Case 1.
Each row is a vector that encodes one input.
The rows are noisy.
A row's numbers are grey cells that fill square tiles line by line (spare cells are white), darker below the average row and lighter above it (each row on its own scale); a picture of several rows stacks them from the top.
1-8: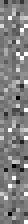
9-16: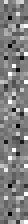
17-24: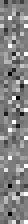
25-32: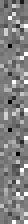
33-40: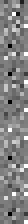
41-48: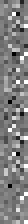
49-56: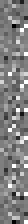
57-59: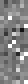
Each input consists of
four true/false values.
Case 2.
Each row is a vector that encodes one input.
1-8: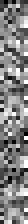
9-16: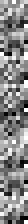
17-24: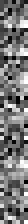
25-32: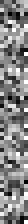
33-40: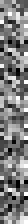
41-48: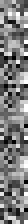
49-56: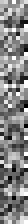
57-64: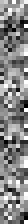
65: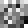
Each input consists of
three true/false values.
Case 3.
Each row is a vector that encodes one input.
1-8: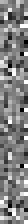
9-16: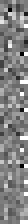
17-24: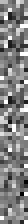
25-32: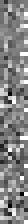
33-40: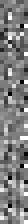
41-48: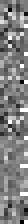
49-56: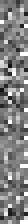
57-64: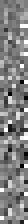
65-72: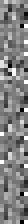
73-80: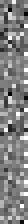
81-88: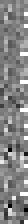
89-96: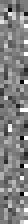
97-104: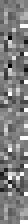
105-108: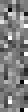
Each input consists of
four true/false values.
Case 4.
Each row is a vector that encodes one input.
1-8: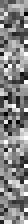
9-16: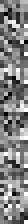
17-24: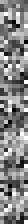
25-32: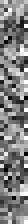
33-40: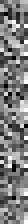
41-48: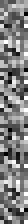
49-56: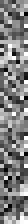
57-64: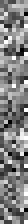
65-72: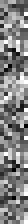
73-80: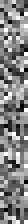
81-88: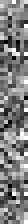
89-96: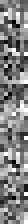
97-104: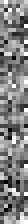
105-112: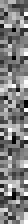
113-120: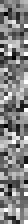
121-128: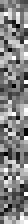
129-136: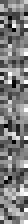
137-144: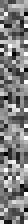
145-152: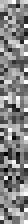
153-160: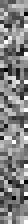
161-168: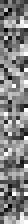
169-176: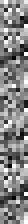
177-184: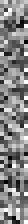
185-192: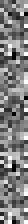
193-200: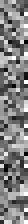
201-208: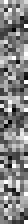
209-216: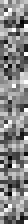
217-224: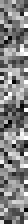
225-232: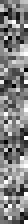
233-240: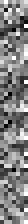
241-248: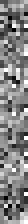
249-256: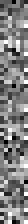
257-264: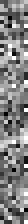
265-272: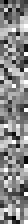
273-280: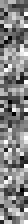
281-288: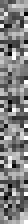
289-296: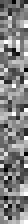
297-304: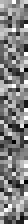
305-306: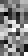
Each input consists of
four true/false values.
